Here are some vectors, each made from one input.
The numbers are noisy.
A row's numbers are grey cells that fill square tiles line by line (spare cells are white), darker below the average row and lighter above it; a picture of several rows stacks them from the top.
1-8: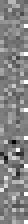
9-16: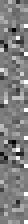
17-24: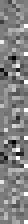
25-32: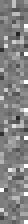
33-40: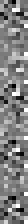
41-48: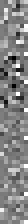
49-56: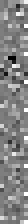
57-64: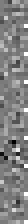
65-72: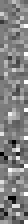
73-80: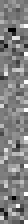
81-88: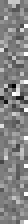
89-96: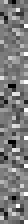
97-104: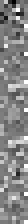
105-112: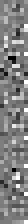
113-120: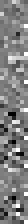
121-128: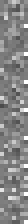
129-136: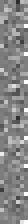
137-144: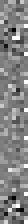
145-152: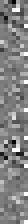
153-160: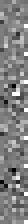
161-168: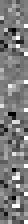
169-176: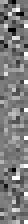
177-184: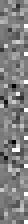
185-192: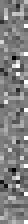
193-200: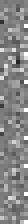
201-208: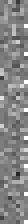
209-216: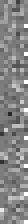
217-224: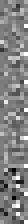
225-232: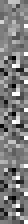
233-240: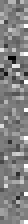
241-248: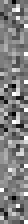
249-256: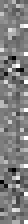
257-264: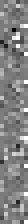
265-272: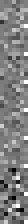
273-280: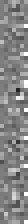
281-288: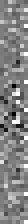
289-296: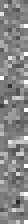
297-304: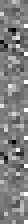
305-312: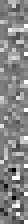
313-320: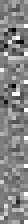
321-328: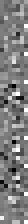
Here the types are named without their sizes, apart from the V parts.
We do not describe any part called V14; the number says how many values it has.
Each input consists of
either a label, or three true/false values and a value of V14.
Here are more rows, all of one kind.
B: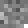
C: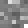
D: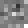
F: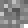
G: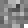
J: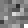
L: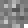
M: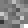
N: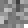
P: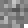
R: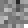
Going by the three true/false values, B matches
N and R.
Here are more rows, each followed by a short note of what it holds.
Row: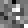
a label
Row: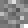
three true/false values and a value of V14
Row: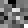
a label
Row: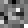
a label
